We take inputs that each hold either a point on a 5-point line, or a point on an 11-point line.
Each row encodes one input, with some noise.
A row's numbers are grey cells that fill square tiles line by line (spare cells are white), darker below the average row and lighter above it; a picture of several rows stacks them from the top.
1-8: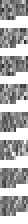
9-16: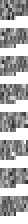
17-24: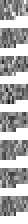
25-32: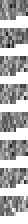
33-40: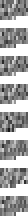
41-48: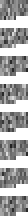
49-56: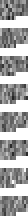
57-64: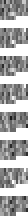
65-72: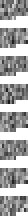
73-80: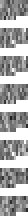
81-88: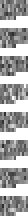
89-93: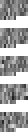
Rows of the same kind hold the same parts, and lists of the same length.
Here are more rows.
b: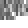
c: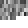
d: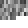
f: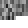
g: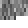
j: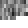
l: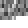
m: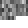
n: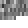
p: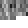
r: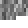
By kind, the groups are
b, f, m
c, d, g, j, l, n, p, r

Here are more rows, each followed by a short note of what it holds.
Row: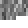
a point on an 11-point line
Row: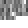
a point on a 5-point line
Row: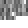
a point on a 5-point line
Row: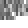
a point on a 5-point line
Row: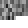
a point on a 5-point line
